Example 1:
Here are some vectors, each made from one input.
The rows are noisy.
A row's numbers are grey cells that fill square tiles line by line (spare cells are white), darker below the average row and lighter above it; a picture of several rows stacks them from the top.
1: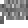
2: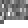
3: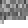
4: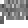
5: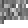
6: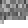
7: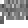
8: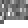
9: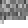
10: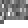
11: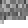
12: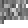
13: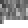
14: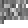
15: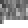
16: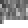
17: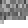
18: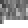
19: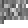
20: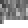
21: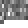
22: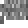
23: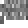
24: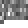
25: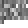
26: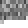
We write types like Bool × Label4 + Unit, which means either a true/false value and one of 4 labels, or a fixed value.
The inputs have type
Label5.
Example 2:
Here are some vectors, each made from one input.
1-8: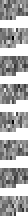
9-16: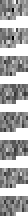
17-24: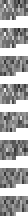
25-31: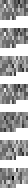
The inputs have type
Line6.
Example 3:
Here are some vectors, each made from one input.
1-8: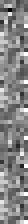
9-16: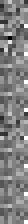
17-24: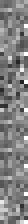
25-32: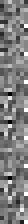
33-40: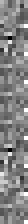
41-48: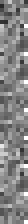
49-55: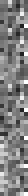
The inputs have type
Line6.
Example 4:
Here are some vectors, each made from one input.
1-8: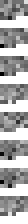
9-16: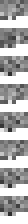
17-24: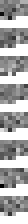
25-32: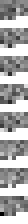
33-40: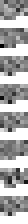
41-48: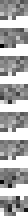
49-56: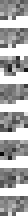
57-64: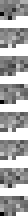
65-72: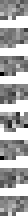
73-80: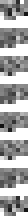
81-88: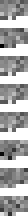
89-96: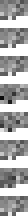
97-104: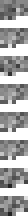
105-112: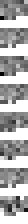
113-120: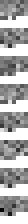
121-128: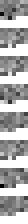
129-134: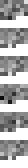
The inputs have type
Bool × Bool × Bool + Unit.
